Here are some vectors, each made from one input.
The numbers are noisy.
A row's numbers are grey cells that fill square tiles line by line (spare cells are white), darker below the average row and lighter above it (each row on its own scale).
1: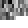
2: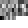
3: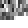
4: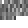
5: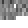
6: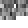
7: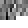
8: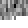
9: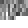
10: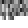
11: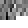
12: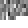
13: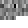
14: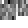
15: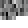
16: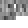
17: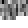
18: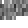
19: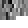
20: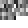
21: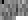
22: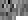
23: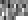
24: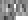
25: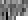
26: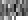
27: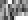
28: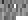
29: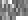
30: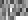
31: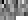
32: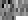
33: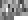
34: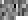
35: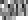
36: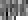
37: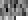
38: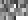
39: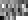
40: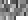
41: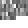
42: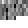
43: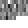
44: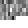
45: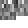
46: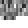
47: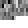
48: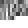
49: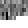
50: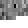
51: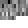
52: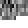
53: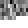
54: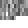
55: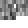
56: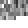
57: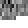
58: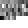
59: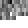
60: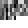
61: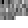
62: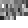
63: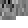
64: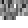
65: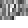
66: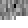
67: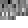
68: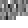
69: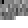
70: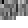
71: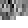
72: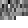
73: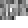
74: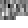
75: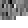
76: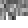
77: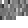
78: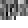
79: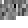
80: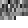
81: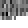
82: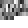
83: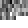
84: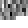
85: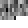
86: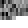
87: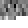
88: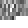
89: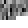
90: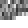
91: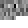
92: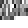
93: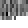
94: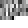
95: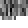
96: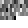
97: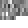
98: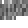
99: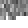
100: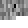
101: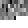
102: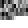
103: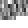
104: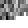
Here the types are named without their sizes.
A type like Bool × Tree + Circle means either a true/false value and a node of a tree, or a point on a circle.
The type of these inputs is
Bool × Bool × Bool × Bool × Label + Unit.
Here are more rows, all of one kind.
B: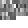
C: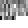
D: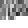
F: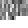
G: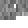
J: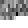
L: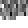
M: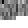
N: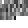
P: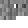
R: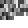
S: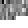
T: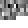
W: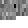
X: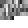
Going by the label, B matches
D, J, N and P.
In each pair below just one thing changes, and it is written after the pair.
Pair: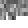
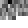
one of the four true/false values
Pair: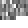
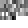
the label
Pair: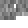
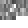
one of the four true/false values
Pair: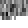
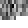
one of the four true/false values
